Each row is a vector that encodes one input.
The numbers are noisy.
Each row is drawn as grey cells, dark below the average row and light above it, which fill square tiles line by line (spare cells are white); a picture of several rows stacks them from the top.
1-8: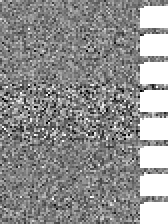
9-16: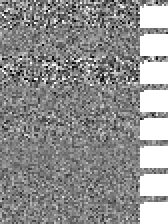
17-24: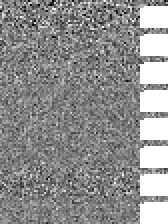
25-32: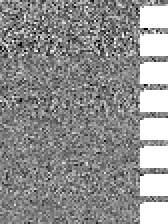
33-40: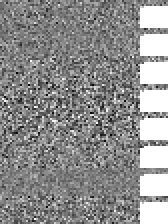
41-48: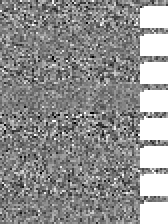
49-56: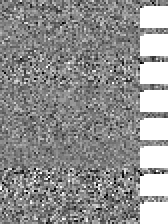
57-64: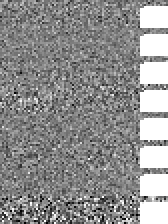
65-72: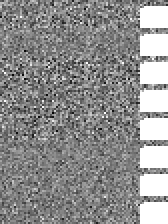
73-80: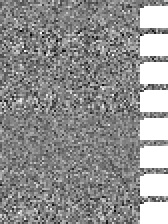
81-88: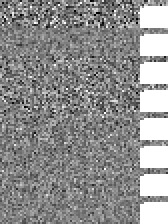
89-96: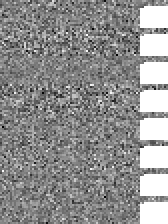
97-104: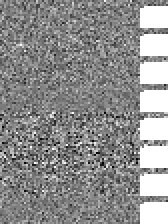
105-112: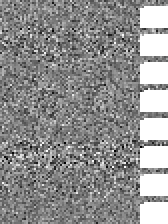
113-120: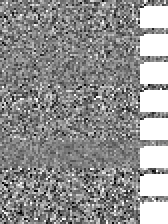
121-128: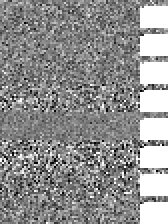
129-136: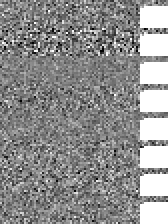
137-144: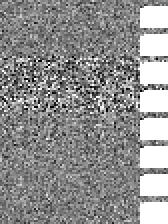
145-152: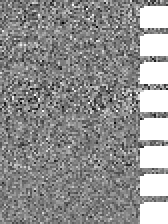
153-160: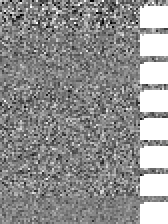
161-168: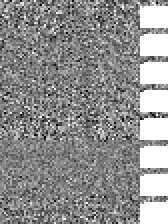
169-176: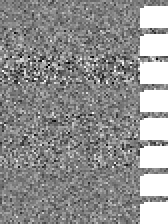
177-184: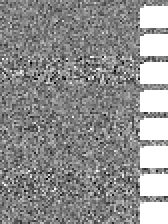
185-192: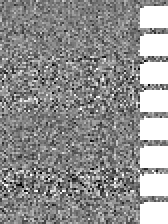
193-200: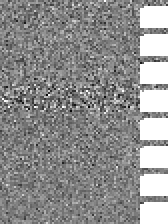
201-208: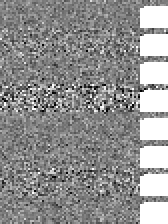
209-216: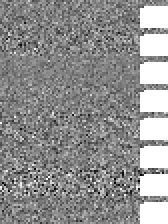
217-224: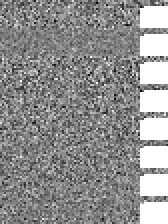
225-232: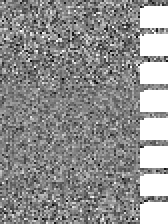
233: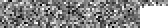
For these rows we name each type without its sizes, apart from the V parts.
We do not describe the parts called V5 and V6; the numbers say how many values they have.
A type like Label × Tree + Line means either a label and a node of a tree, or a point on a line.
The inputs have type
Bool × V6 + (Circle + Line) × V5.
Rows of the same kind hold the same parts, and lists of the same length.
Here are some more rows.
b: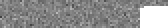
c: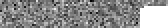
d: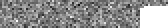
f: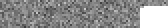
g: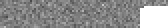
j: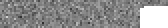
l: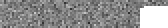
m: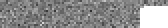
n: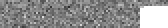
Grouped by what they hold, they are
b, c, f, g, n
d, j, l
m

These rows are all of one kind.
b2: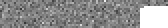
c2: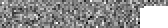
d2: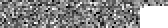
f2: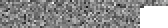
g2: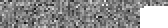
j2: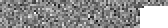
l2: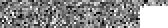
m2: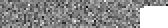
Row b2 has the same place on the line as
f2 and j2.
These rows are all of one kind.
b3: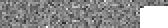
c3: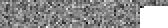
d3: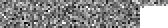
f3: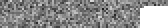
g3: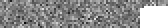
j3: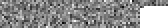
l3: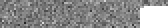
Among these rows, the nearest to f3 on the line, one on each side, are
g3 and l3.
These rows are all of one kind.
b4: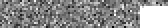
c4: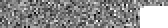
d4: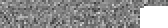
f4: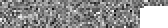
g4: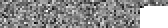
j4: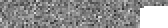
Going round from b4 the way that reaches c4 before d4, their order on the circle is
b4, g4, c4, f4, j4, d4.
